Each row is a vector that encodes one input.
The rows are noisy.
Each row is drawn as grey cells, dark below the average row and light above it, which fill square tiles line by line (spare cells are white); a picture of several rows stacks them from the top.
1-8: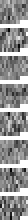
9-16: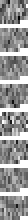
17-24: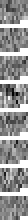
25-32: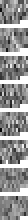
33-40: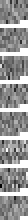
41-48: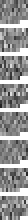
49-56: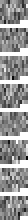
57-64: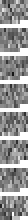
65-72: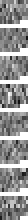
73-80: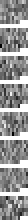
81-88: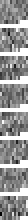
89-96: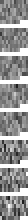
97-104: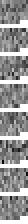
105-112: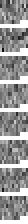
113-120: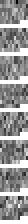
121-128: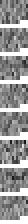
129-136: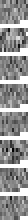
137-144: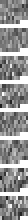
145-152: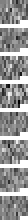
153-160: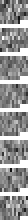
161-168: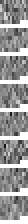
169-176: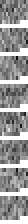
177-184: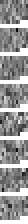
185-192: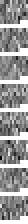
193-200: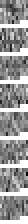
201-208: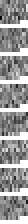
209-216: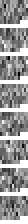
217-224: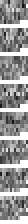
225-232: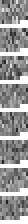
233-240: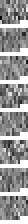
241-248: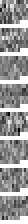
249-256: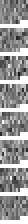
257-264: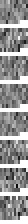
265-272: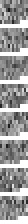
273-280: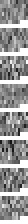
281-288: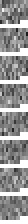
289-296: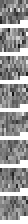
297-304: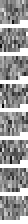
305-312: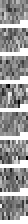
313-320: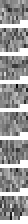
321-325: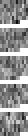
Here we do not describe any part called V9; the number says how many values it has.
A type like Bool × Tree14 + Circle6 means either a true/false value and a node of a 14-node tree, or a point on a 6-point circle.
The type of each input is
Bool × Circle11 × (Tree8 + V9) + Circle13.
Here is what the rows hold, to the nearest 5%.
About 70% of them hold a point on an 11-point circle and a true/false value, together with either a node of an 8-node tree, or a value of V9. The rest hold a point on a 13-point circle.
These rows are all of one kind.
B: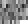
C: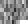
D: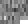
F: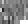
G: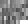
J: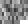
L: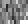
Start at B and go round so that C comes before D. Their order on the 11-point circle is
B, C, L, G, D, J, F.
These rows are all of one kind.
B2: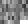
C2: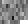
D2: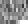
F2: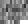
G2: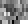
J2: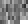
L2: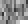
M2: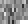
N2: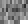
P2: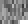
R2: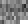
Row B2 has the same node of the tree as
F2, J2, N2 and R2.
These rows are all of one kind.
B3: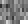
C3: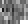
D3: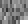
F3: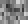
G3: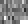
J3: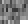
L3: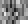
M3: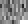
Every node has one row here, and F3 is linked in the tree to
G3 and L3.
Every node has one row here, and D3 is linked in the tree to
C3 and G3.
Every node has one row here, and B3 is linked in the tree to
J3.
